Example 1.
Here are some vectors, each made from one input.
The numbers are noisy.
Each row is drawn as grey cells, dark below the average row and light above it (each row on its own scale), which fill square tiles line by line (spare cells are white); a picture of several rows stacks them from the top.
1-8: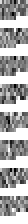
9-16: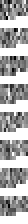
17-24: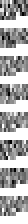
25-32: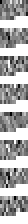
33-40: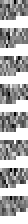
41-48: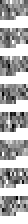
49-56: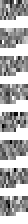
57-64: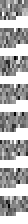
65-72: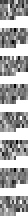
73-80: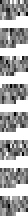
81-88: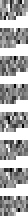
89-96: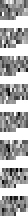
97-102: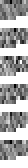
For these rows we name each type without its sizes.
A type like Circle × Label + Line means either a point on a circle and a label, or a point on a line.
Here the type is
Label.
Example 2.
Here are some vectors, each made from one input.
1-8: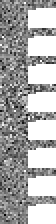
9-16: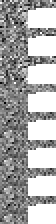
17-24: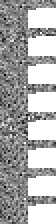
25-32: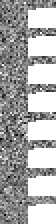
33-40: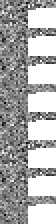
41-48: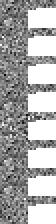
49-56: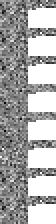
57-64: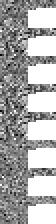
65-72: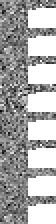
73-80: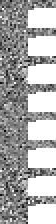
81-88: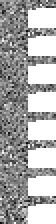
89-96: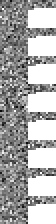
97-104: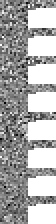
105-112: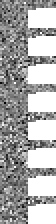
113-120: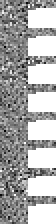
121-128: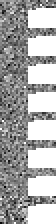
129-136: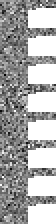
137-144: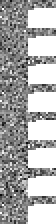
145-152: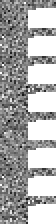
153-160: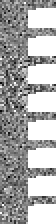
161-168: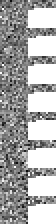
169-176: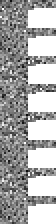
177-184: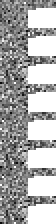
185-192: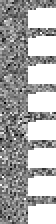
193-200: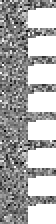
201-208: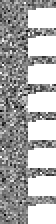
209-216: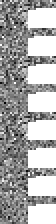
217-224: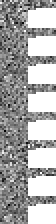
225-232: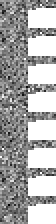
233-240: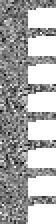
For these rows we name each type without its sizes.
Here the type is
Label.
